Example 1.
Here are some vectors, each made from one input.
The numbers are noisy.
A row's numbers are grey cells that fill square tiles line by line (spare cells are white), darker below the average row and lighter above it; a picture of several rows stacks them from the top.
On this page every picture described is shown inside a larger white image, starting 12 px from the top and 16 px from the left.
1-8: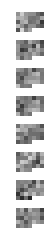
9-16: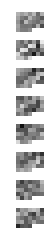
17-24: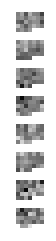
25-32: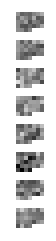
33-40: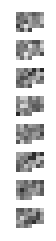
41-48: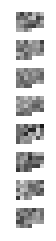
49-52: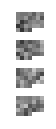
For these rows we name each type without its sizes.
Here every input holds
a point on each of two lines, together with either a fixed value, or a node of a tree.
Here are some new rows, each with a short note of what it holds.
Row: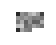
a point on each of two lines
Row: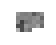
a point on each of two lines and a node of a tree
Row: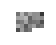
a point on each of two lines and a node of a tree
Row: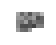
a point on each of two lines and a node of a tree
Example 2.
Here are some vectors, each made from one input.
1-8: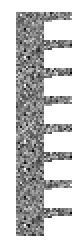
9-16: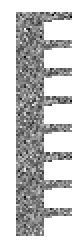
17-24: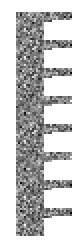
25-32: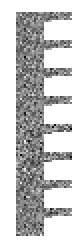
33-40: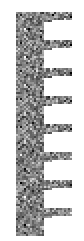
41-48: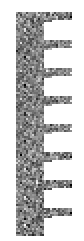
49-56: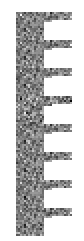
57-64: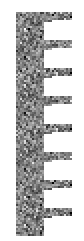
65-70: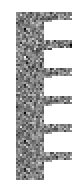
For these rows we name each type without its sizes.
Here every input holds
either a label, or a point on a line.
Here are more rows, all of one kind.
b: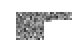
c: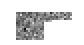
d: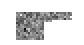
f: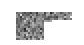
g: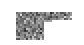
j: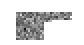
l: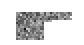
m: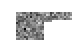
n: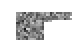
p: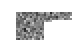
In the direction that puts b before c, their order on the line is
b, g, f, p, j, c, l, d, n, m.
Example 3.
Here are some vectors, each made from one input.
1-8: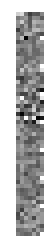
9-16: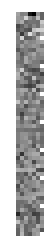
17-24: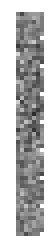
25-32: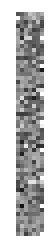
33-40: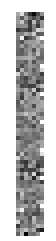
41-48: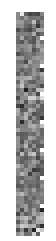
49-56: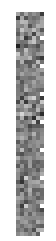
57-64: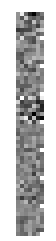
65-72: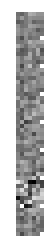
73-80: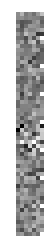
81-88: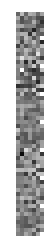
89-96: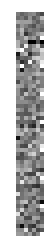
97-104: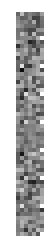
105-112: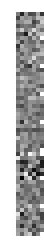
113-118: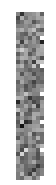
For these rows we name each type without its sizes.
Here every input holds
a point on a line, together with either a point on a circle, or a fixed value.
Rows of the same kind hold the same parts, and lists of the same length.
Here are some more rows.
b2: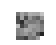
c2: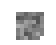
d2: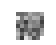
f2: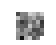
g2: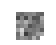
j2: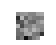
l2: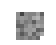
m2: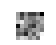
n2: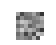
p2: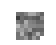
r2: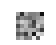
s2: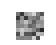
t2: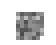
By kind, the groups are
b2, d2, f2, j2, l2, t2
c2, g2, m2, n2, p2, r2, s2

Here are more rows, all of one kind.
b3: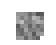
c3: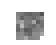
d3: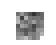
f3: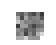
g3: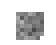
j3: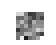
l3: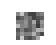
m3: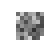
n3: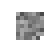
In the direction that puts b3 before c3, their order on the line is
j3, m3, b3, n3, g3, c3, l3, d3, f3.
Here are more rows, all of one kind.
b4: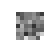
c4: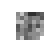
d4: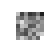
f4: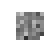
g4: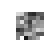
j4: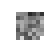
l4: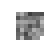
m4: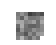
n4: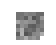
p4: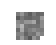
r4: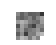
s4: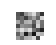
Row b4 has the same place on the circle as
j4, m4, p4 and s4.
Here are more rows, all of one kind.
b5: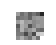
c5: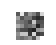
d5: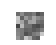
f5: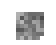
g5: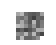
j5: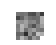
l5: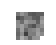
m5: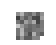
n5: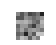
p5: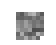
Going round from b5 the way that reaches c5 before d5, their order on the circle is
b5, j5, l5, n5, p5, f5, g5, c5, m5, d5.
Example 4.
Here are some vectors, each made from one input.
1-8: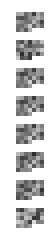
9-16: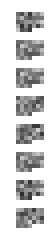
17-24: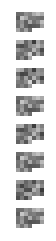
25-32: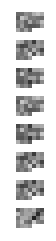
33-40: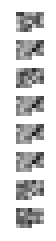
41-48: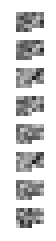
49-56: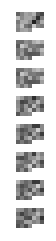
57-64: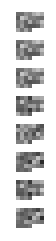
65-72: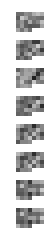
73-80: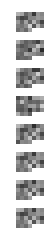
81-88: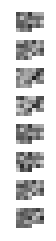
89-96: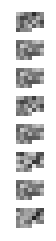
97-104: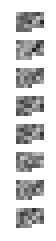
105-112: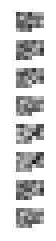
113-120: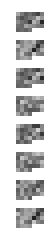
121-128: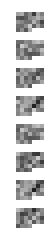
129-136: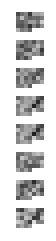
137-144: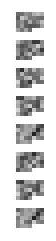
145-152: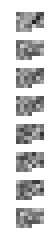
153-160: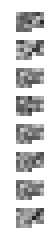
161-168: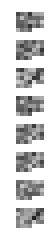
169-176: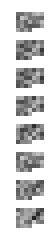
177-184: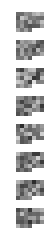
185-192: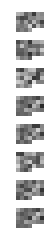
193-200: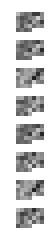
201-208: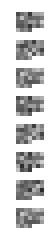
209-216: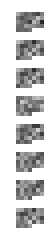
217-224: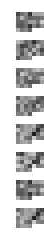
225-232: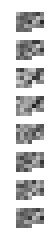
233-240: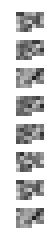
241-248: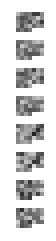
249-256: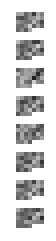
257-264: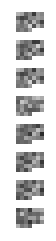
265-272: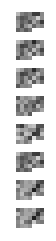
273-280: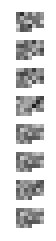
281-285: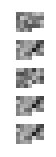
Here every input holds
either a point on a 6-point circle, or a point on an 8-point circle.
